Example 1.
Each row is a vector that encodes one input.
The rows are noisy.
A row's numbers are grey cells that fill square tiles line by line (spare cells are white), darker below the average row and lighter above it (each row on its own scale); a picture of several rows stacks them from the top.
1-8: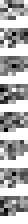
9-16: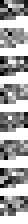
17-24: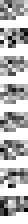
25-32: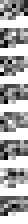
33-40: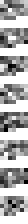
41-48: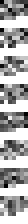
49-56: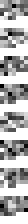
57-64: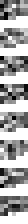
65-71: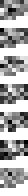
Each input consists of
a point on a 5-point line and a true/false value.
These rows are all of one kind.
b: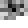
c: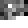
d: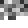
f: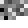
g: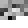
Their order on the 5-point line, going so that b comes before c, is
d, g, f, b, c.
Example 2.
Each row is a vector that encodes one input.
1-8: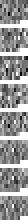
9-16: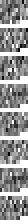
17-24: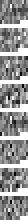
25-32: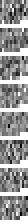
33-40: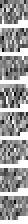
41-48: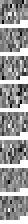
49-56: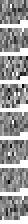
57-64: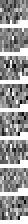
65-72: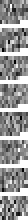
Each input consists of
either a point on a 6-point line, or three true/false values.
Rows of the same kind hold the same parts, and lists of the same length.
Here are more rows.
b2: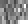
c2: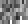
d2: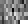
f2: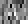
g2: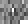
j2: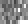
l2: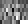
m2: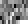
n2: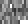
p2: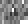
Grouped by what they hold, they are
b2, c2, j2, m2
d2, f2, g2, l2, n2, p2

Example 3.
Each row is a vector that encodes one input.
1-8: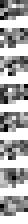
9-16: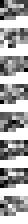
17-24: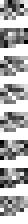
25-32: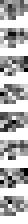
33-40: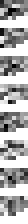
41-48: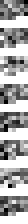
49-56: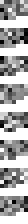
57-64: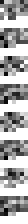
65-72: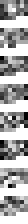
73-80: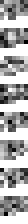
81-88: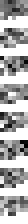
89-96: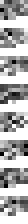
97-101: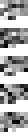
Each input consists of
a point on a 5-point line and a true/false value.
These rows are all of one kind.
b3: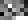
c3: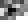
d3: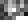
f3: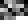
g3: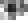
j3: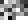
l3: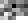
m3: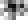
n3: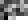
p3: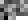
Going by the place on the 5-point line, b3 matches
f3, n3 and p3.
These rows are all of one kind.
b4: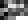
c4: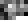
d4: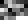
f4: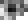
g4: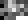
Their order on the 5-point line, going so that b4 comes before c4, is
g4, b4, c4, d4, f4.
